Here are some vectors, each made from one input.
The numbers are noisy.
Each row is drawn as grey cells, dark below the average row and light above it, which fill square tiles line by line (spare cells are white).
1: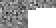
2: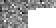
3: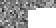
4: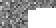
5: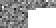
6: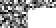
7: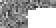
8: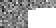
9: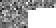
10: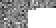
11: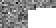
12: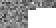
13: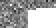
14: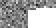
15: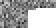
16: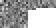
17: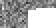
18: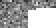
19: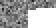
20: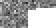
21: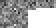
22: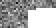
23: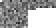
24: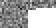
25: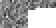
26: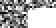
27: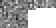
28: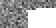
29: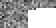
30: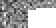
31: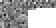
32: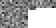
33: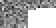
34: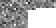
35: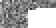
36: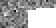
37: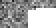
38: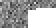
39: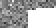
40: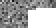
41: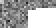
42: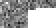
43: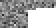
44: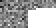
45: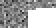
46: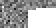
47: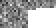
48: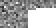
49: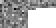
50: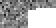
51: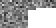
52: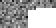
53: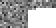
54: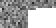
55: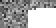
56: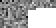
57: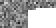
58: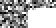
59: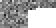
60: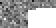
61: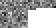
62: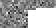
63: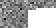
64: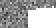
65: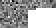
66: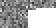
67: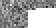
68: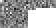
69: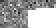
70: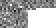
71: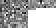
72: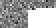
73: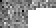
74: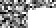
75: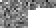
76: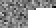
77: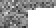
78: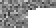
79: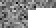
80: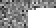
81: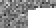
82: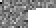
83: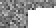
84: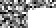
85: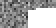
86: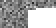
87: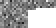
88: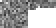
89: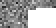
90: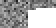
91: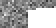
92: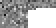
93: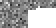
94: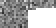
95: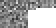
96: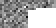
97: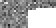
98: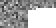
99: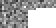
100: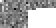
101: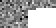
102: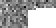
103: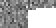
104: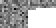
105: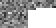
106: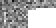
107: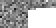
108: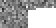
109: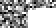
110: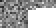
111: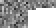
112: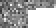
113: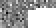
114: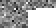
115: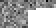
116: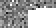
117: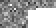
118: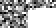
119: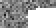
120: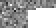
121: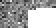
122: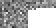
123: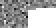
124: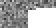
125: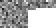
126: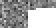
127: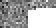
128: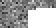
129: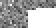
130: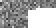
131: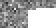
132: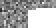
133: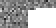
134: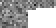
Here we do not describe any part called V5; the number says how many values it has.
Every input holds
either a fixed value, or one of 4 labels, one of 8 labels and a value of V5.
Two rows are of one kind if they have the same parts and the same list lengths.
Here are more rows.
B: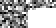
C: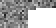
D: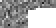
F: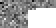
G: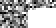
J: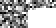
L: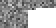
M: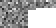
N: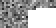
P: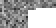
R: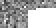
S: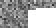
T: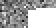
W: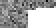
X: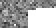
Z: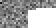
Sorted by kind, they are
B, G, J
C, D, F, L, M, N, P, R, S, T, W, X, Z

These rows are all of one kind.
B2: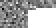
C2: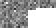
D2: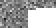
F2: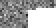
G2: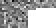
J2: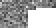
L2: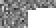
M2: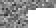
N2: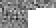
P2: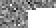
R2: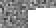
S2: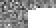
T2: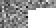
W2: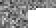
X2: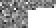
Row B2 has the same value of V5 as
D2, N2, R2 and S2.
